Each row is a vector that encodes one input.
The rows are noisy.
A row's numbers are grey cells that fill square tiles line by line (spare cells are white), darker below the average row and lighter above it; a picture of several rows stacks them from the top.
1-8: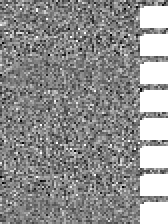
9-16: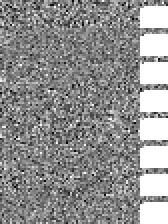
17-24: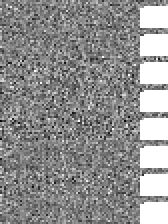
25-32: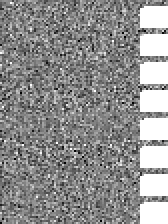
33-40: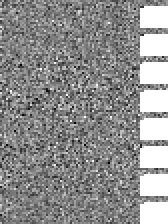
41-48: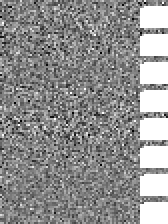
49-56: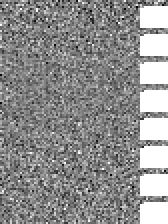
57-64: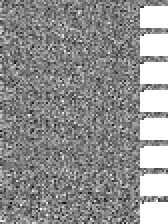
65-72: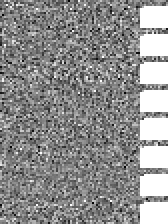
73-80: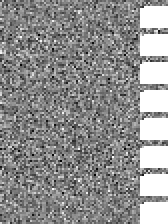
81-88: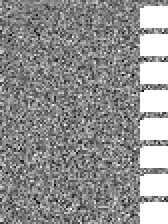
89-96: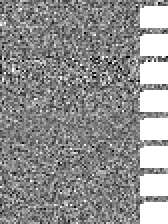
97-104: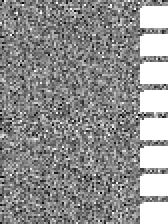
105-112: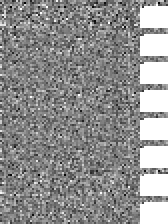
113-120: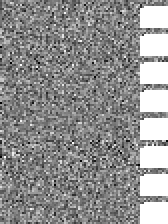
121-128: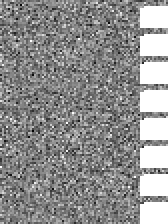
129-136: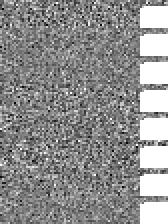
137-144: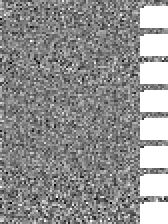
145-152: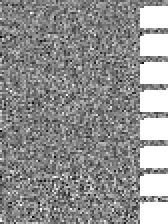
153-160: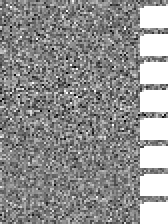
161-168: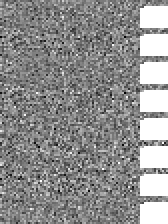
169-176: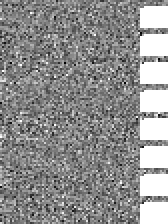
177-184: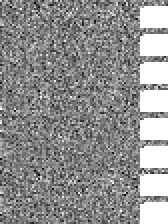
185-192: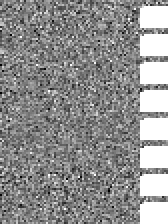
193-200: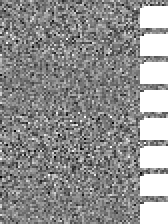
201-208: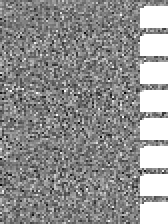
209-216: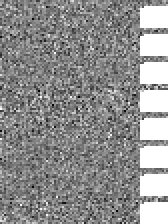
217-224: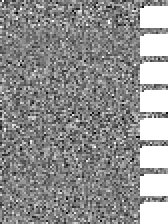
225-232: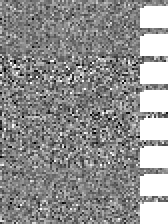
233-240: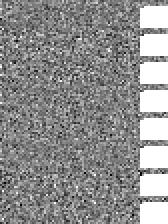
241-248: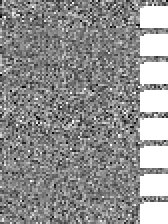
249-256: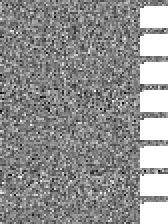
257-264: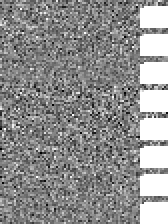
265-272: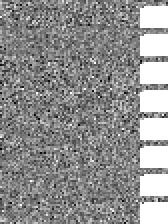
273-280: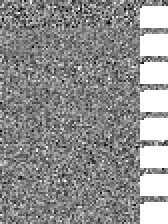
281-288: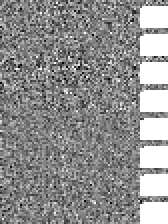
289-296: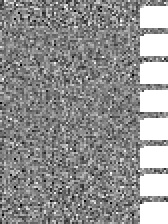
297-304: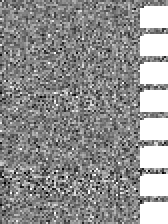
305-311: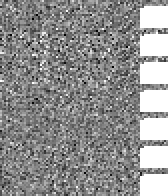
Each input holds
either a point on each of two 17-point lines, or a list of up to two points on a 9-point line.
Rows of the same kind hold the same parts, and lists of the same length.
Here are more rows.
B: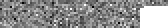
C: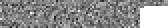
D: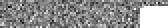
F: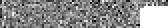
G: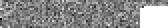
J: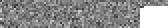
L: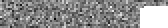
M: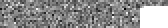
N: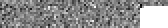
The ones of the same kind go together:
B, D, M, N
C, J
F
G, L

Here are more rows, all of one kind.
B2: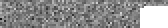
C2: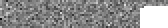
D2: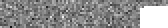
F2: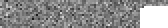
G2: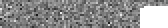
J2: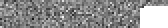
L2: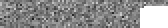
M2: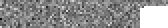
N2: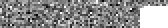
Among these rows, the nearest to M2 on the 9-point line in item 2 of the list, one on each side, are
B2 and G2.
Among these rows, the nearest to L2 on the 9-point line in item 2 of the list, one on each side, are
C2 and F2.
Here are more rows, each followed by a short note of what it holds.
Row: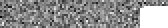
a point on each of two 17-point lines
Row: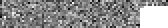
the empty list
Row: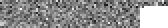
a point on each of two 17-point lines
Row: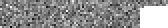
a list of two items
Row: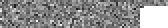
a list of one item
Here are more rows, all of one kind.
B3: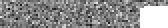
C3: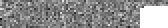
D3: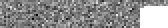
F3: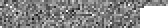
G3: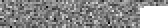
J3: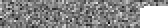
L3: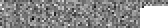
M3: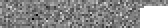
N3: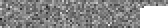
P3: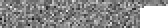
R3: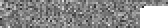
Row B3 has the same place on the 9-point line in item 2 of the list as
D3 and L3.
